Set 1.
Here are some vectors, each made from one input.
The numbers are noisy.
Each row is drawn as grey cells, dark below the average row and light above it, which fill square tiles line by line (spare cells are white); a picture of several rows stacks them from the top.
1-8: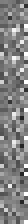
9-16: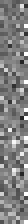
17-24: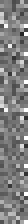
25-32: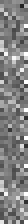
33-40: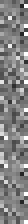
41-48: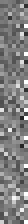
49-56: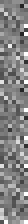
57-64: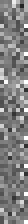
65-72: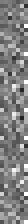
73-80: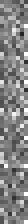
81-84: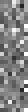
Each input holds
a point on a 10-point circle.
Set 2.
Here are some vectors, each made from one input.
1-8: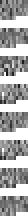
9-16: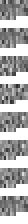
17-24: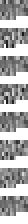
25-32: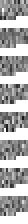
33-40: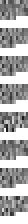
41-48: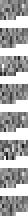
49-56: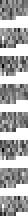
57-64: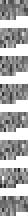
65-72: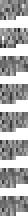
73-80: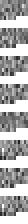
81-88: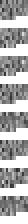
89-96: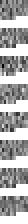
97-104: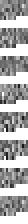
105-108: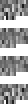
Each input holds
three true/false values.
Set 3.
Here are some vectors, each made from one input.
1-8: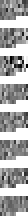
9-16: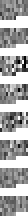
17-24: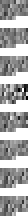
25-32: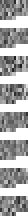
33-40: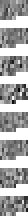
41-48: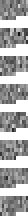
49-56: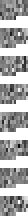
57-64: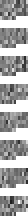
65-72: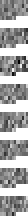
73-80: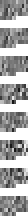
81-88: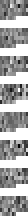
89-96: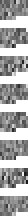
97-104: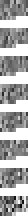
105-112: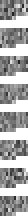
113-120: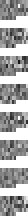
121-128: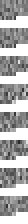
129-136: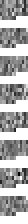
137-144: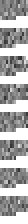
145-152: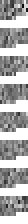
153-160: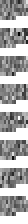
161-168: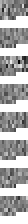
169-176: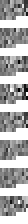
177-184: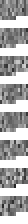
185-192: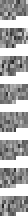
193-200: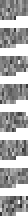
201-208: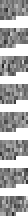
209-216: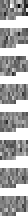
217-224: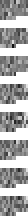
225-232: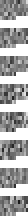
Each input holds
a point on a 19-point line.
